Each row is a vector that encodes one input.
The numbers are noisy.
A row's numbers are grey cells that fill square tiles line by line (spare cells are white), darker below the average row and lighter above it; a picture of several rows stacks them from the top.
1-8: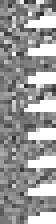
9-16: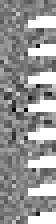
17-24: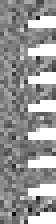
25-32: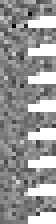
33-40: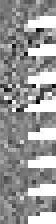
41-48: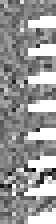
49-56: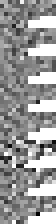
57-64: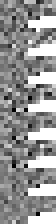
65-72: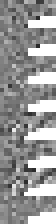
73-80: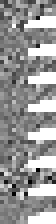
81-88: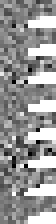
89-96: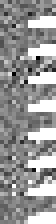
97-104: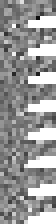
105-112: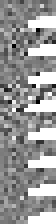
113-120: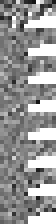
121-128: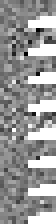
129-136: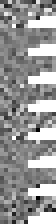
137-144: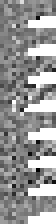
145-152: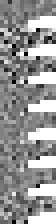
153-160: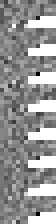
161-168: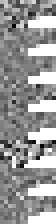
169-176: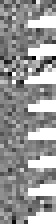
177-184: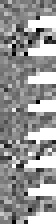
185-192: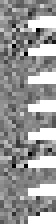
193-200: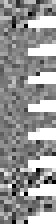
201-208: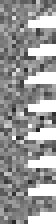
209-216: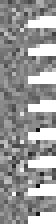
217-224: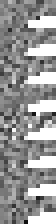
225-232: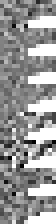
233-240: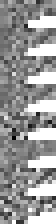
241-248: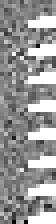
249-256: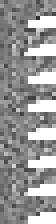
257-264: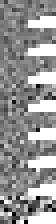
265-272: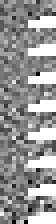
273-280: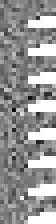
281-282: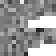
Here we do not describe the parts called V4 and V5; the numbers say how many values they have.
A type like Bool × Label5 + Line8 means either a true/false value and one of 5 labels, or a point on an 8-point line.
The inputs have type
(Label6 × Line11 × V5 + Line9) × V4.
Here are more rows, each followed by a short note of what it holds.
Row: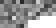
one of 6 labels, a point on an 11-point line, a value of V4 and a value of V5
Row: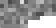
one of 6 labels, a point on an 11-point line, a value of V4 and a value of V5
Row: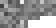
one of 6 labels, a point on an 11-point line, a value of V4 and a value of V5
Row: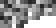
a point on a 9-point line and a value of V4
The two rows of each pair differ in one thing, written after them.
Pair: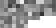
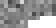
the value of V5
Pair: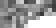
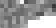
the place on the 11-point line
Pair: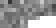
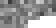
the value of V5
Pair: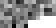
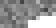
the label
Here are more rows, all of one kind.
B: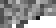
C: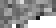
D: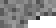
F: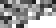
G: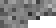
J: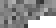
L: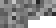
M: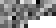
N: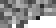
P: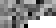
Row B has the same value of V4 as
D, G, L and N.
